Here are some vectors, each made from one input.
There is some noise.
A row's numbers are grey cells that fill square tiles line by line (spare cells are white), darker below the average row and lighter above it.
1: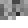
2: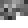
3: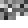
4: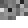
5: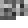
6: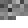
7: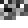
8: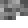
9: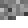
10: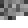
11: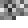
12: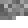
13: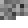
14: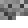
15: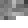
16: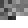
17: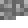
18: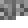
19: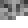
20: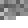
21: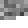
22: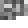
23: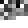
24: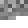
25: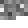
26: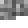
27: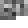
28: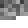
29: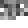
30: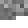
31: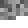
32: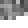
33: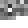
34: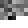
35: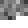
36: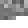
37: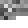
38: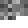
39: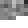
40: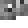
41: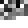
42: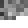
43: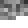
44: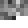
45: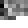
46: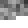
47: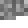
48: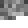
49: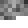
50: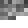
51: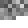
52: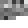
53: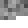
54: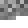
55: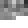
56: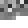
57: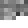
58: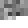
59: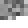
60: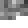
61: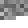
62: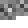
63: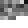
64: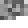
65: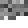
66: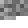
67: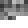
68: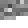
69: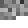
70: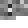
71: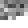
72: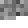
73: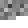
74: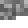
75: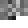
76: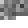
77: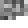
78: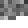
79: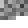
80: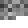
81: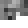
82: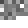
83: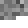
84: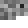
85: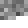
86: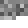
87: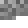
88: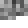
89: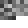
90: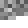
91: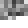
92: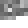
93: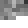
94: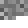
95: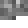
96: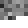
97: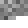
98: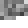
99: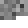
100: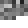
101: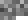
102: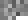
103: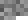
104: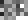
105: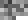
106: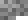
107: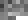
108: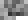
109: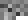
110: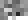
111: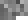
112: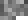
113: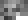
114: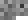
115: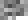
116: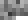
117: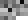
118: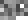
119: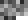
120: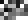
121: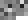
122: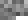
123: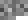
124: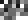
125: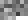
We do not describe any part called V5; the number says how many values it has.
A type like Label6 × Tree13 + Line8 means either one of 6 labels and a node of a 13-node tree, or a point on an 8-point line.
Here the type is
List2(Bool × V5).
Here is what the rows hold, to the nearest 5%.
All of them are lists of up to two items, each a true/false value and a value of V5: about 5% are empty, 50% hold one and 45% two.
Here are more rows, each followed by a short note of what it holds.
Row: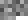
a list of one item
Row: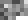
a list of one item
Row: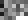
a list of two items
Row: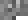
a list of two items
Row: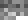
a list of two items
